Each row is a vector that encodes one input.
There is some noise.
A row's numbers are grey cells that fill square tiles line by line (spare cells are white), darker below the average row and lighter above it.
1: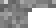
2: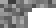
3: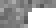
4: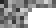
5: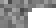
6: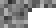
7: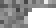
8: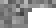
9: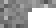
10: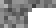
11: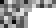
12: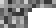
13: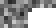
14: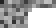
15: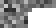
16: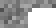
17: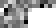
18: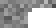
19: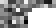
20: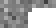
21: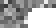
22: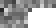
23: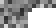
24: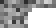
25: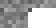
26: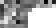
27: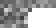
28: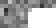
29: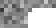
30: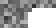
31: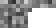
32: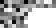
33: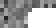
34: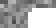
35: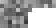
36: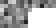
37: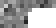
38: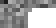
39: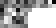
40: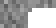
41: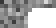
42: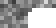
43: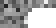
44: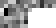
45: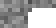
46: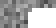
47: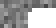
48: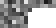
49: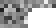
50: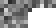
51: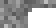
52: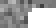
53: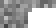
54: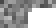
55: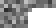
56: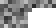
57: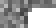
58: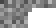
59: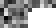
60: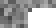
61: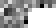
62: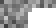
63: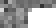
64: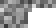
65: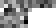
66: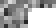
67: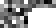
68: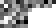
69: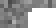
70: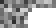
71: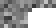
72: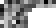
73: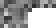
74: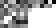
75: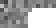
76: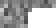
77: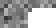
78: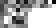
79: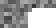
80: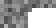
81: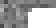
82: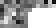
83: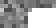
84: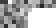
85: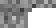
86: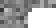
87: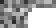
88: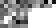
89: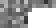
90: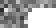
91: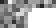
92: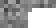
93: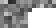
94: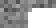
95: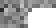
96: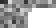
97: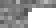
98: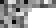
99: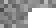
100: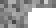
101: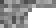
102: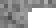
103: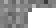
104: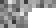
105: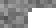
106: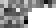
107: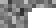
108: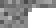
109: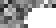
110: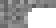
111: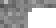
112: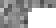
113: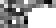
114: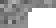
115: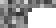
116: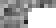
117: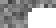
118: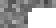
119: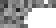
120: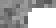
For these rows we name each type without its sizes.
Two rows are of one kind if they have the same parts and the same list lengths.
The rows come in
2 kinds.
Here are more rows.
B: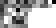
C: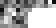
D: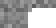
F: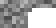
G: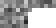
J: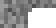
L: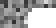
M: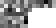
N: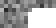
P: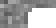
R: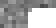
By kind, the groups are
B, C
D, F, G, J, L, M, N, P, R

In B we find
a fixed value.
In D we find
a node of a tree and three true/false values.
